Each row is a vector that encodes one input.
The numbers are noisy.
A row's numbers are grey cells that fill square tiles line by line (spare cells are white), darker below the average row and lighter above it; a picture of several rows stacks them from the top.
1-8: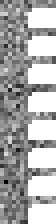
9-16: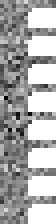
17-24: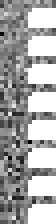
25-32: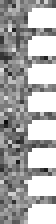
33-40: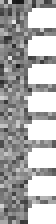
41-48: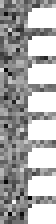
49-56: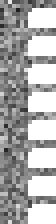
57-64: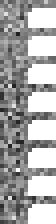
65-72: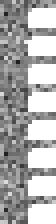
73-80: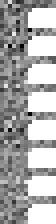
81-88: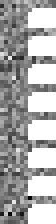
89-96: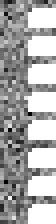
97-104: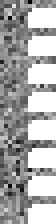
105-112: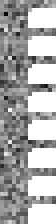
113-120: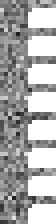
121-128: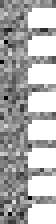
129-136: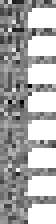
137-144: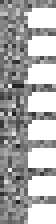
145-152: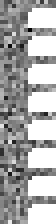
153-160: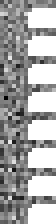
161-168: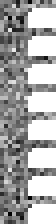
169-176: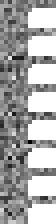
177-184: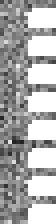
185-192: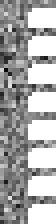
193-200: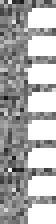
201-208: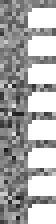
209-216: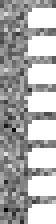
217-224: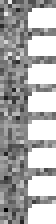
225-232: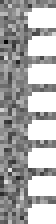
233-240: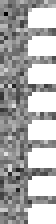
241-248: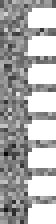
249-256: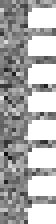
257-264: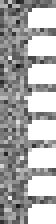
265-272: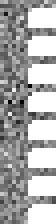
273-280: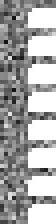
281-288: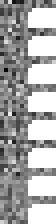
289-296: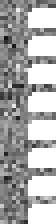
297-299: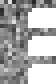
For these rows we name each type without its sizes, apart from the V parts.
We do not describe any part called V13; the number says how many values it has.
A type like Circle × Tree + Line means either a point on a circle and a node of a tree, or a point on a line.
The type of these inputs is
Bool × Bool × Bool + (Circle + Unit) × V13.
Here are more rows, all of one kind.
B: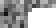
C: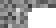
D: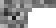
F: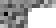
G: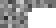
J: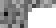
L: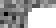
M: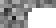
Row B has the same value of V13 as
J and L.
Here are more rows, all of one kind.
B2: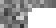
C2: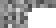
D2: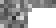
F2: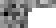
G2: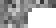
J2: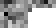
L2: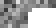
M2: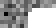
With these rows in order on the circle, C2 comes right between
J2 and M2.
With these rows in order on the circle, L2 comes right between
B2 and F2.
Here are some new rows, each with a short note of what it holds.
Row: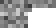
a value of V13
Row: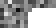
three true/false values
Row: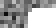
a point on a circle and a value of V13
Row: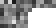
three true/false values
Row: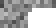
a value of V13
